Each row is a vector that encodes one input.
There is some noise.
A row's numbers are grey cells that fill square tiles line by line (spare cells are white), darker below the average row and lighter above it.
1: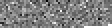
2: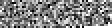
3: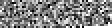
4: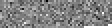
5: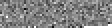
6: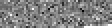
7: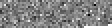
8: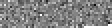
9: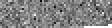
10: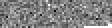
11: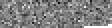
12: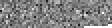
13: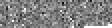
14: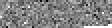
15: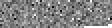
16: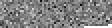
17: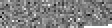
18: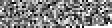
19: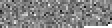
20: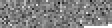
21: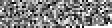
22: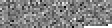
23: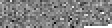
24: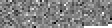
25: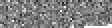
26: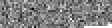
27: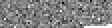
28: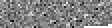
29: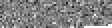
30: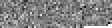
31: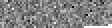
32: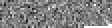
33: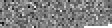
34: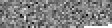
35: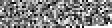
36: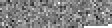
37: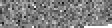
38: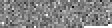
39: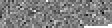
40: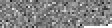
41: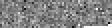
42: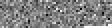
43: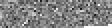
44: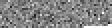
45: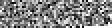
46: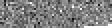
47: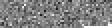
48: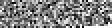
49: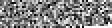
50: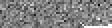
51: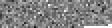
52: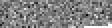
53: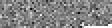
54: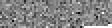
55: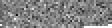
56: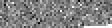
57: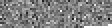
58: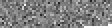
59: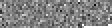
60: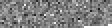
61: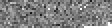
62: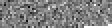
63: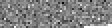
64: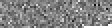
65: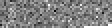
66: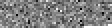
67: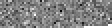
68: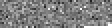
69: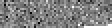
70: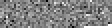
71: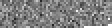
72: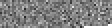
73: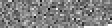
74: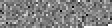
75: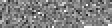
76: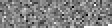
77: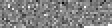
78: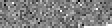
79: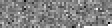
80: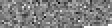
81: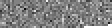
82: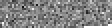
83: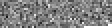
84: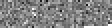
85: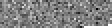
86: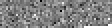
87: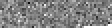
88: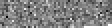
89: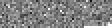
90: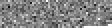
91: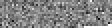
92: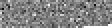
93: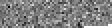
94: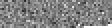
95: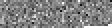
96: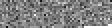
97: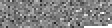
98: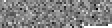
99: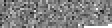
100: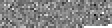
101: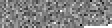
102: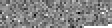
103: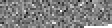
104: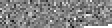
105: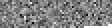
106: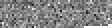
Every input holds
either a fixed value, or a point on a 4-point line, a point on a 6-point line, a node of an 8-node tree and four true/false values.
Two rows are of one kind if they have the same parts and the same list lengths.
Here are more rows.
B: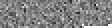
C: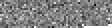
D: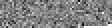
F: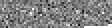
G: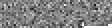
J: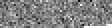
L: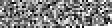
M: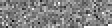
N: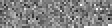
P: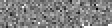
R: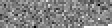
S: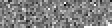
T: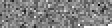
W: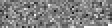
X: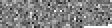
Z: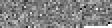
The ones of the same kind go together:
B, C, D, F, G, J, M, N, P, R, S, T, W, X, Z
L

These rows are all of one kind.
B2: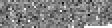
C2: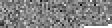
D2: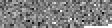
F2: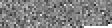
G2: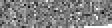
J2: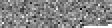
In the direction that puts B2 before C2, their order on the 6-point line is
D2, G2, J2, B2, F2, C2.
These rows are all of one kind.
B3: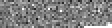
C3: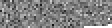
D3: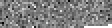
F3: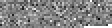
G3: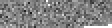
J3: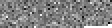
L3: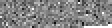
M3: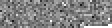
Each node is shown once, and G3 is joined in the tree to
B3, C3 and L3.
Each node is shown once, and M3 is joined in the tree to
C3 and F3.
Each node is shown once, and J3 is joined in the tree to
D3.
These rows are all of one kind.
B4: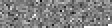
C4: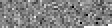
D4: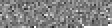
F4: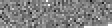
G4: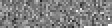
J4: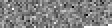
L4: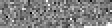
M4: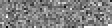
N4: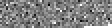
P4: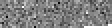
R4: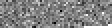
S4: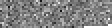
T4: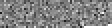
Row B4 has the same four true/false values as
F4, G4 and L4.
